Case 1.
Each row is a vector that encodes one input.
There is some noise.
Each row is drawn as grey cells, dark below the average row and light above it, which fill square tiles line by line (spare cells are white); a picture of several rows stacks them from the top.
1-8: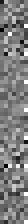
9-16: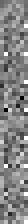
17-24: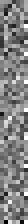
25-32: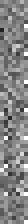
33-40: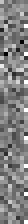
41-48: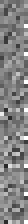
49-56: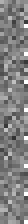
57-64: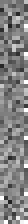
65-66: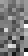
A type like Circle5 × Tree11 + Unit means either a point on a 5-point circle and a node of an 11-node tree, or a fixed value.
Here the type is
Circle8.
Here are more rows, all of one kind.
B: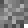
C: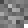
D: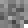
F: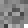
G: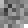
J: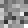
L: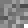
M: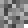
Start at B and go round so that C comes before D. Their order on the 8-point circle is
B, J, C, L, D, F, G, M.
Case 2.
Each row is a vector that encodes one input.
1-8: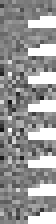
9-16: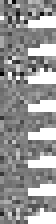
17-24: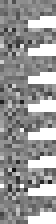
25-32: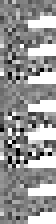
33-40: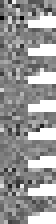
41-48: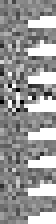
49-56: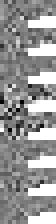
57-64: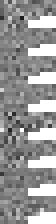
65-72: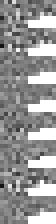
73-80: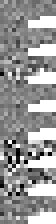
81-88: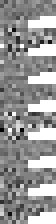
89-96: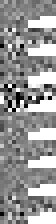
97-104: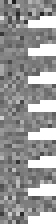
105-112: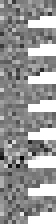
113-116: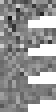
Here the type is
Bool × Bool × Bool + Unit.
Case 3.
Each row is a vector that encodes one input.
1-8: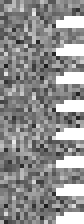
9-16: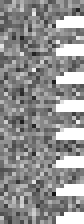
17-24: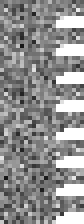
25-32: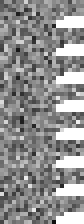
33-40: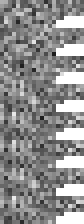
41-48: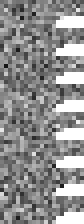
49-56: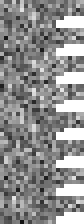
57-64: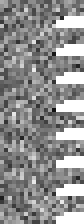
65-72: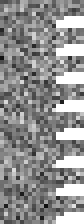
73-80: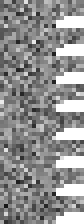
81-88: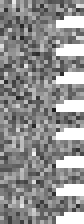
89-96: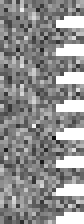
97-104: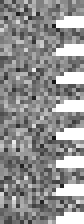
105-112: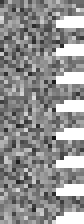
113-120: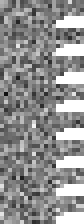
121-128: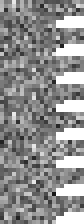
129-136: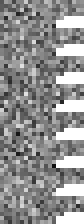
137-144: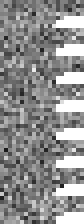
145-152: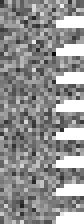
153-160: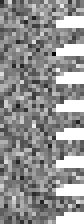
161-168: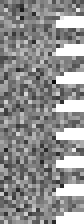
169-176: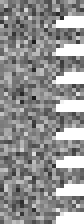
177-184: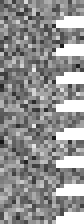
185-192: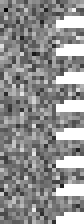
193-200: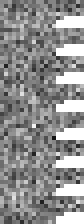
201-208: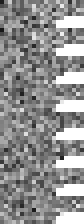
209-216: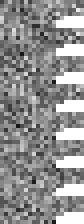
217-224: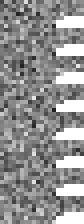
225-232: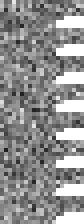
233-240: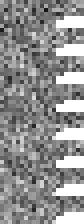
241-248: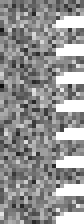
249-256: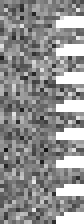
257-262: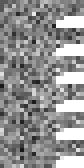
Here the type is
Circle14.
